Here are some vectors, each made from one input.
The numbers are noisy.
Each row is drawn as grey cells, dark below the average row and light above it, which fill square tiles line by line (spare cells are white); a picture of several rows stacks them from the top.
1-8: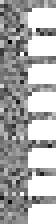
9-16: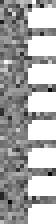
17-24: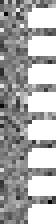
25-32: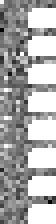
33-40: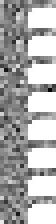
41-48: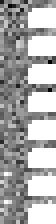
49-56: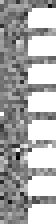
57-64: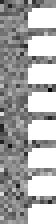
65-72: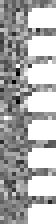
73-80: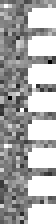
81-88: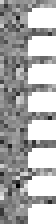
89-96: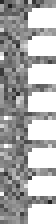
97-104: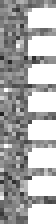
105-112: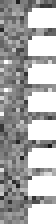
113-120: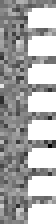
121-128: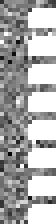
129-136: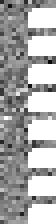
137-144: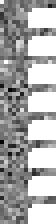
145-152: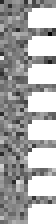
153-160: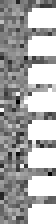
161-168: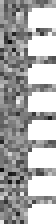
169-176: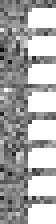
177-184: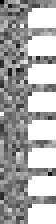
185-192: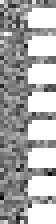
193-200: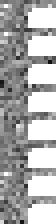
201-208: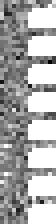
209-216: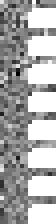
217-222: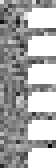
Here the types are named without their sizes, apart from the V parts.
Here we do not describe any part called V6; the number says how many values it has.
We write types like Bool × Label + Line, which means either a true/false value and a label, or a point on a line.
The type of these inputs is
((Bool × Bool × Bool × Bool + V6) × Label + Line) × Label.
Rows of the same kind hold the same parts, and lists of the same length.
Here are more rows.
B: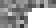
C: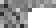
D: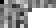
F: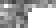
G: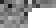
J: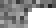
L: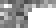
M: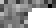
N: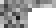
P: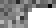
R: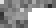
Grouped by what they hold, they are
B, C, J, M, P
D
F, G, L, N, R

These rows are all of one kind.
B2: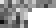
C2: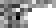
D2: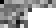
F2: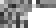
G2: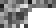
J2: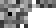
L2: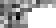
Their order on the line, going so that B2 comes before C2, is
B2, D2, J2, F2, C2, L2, G2.
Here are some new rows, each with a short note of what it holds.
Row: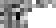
a label and a point on a line
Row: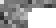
two labels and a value of V6
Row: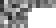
a label and a point on a line
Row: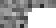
two labels and a value of V6
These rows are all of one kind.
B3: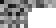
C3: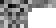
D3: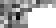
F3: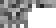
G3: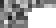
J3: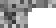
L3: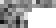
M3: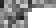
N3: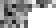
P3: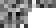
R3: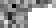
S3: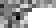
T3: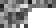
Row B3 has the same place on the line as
F3 and P3.
